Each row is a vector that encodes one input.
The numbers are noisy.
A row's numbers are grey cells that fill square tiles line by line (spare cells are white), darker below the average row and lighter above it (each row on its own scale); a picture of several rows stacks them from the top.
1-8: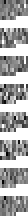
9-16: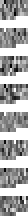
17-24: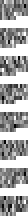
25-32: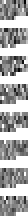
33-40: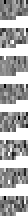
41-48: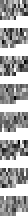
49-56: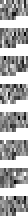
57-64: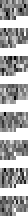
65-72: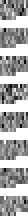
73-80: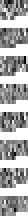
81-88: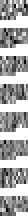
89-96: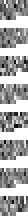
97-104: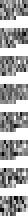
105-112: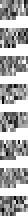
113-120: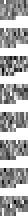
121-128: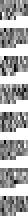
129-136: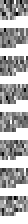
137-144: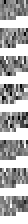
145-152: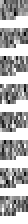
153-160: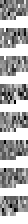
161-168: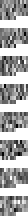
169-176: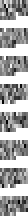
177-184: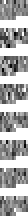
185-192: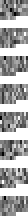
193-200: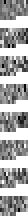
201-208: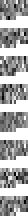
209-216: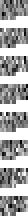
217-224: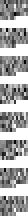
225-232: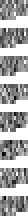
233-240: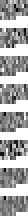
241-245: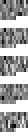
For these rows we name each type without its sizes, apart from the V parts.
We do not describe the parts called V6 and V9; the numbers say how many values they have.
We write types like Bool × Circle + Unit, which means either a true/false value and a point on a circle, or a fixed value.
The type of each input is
Bool × (Tree + V6) × V9.
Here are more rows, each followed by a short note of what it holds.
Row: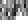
a node of a tree, a true/false value and a value of V9
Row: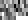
a true/false value, a value of V6 and a value of V9
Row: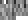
a node of a tree, a true/false value and a value of V9
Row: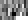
a node of a tree, a true/false value and a value of V9
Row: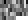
a true/false value, a value of V6 and a value of V9
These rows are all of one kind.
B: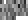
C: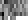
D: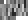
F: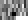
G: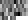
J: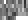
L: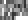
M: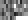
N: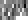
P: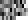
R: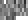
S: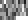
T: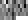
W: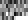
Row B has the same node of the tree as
G, P and R.
